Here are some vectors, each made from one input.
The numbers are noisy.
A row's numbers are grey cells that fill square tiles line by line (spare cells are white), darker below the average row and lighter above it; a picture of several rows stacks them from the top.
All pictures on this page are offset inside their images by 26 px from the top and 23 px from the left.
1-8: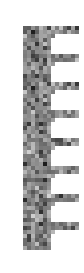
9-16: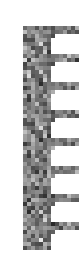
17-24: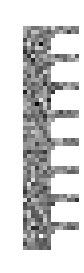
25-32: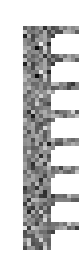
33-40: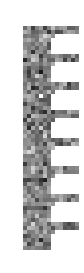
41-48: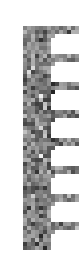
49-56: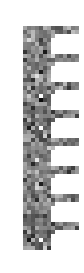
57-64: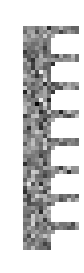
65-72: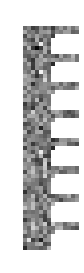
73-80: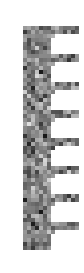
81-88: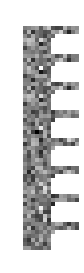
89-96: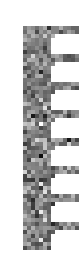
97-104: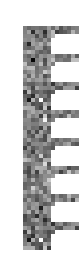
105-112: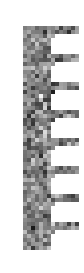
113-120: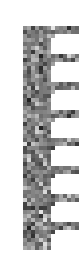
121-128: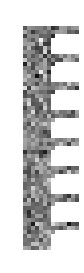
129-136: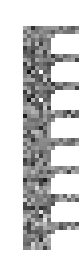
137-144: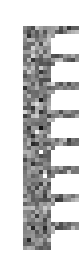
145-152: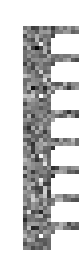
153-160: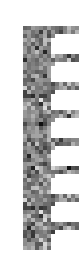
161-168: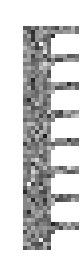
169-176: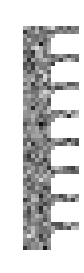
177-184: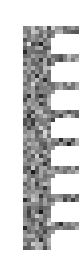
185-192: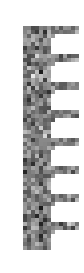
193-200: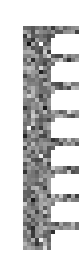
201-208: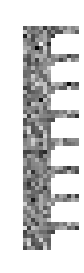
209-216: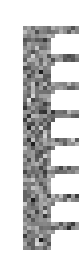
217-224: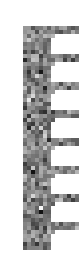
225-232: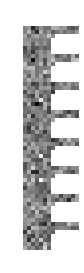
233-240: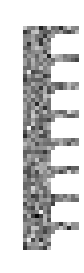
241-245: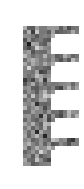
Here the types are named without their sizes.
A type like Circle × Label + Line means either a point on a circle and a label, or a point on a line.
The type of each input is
(Bool × Bool × Bool + Unit) × Label.
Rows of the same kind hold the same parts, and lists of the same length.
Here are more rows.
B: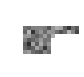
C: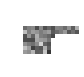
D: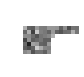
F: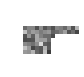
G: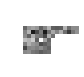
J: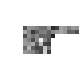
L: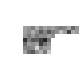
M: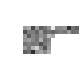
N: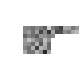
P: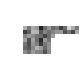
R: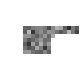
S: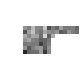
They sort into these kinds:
B, D, G, L, M, N, P, R, S
C, F, J

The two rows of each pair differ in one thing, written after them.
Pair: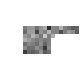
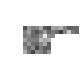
the label
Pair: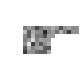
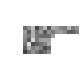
one of the three true/false values
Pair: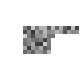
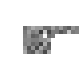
the label
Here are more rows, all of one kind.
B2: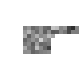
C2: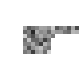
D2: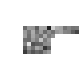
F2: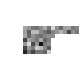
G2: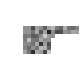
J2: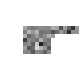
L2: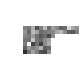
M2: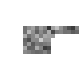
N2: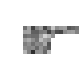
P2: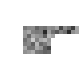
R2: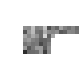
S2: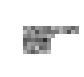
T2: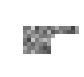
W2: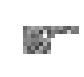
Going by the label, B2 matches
J2, M2, P2 and T2.
